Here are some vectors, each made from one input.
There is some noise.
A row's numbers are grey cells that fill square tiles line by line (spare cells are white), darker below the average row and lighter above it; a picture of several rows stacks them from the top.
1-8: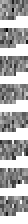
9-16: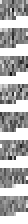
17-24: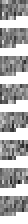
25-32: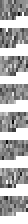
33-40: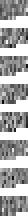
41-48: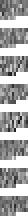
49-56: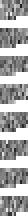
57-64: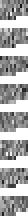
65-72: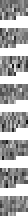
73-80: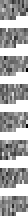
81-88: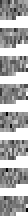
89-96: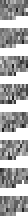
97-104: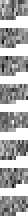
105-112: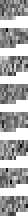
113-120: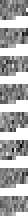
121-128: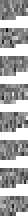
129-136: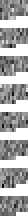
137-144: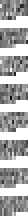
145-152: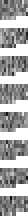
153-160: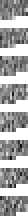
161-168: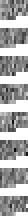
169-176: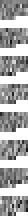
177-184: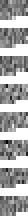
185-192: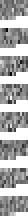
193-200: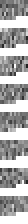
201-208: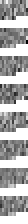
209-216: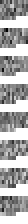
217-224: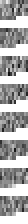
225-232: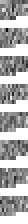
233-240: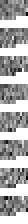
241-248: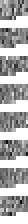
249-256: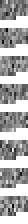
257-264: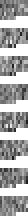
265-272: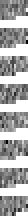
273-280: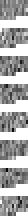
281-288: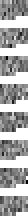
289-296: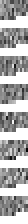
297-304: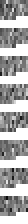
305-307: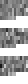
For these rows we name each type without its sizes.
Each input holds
a node of a tree, together with either a point on a line, or three true/false values.
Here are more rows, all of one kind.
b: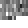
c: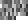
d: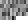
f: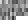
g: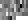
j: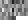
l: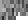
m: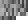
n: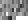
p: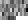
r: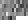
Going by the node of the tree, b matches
g, n and r.
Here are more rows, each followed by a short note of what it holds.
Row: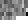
a node of a tree and three true/false values
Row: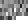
a point on a line and a node of a tree
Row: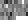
a node of a tree and three true/false values
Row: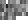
a node of a tree and three true/false values
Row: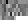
a node of a tree and three true/false values
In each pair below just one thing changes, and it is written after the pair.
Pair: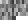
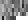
the node of the tree
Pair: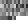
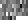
the node of the tree
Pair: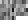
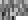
the node of the tree
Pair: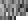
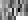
the node of the tree
